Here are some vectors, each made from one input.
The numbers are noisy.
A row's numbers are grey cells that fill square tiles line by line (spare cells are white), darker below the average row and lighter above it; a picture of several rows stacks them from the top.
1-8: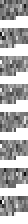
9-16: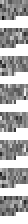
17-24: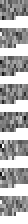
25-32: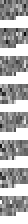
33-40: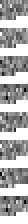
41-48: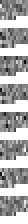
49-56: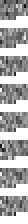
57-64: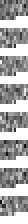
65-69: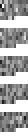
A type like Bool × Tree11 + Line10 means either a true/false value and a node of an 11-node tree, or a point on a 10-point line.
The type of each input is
Line6 + Line8.
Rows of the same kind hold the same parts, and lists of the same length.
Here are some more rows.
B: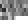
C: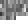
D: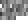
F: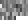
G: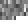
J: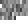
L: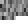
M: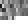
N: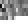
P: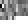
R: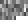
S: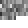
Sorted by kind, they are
B, L, M, N, P
C, D, F, G, J, R, S

